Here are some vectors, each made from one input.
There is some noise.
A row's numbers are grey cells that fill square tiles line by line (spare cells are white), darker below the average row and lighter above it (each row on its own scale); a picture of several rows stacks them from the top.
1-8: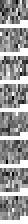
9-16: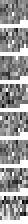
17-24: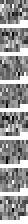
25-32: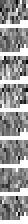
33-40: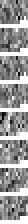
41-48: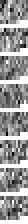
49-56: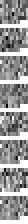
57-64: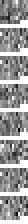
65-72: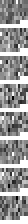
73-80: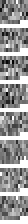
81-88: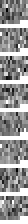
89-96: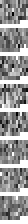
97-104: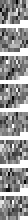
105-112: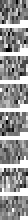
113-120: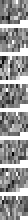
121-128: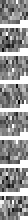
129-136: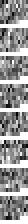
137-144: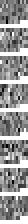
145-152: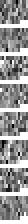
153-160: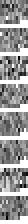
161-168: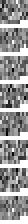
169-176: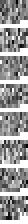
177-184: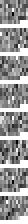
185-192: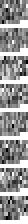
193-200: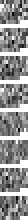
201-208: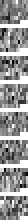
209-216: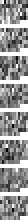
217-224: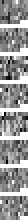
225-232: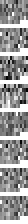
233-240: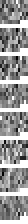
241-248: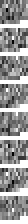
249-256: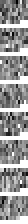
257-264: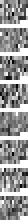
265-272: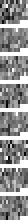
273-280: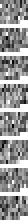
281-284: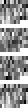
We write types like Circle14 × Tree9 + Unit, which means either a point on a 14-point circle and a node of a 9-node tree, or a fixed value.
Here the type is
Bool × Label9.
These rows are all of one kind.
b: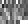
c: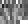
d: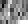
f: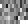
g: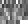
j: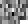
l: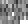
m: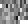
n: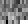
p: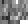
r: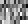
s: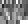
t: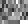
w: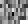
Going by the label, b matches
c, g and s.
